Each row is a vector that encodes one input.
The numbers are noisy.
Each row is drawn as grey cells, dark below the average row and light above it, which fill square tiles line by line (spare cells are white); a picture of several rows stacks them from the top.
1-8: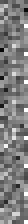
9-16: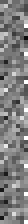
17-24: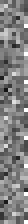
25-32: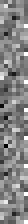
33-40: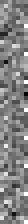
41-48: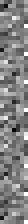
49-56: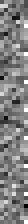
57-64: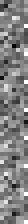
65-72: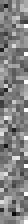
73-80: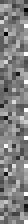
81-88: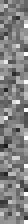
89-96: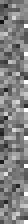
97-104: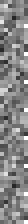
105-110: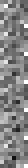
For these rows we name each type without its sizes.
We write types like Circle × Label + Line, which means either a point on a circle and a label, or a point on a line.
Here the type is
Bool × Label.
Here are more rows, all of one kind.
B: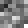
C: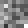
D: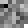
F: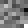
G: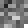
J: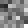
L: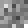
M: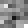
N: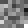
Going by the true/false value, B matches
D, G and J.
